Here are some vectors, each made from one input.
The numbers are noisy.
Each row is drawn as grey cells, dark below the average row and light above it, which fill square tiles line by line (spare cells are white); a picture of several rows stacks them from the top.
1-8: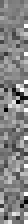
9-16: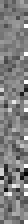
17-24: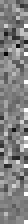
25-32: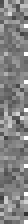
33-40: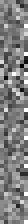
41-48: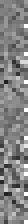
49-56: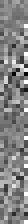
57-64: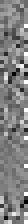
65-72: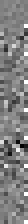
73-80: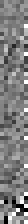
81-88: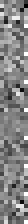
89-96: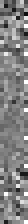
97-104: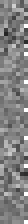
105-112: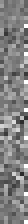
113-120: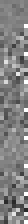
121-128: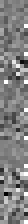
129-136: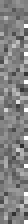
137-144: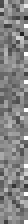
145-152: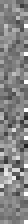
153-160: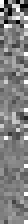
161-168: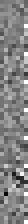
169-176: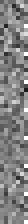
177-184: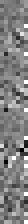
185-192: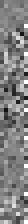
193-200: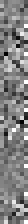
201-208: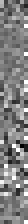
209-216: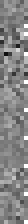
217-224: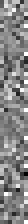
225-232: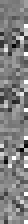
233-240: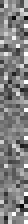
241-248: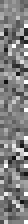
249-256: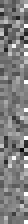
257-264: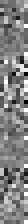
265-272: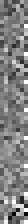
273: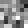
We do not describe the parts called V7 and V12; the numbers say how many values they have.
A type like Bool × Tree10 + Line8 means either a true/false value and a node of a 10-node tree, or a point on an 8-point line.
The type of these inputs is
(Bool × Bool × Bool + V7) × Line8 × V12.
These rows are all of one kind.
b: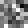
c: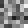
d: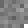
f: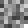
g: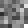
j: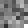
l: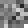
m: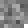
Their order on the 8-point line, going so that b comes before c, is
f, b, j, c, l, d, g, m.
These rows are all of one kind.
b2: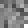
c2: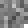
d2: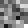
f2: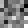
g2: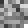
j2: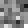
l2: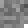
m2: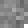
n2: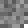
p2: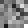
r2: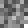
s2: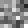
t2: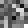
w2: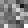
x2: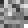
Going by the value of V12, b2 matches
c2, f2, n2 and s2.
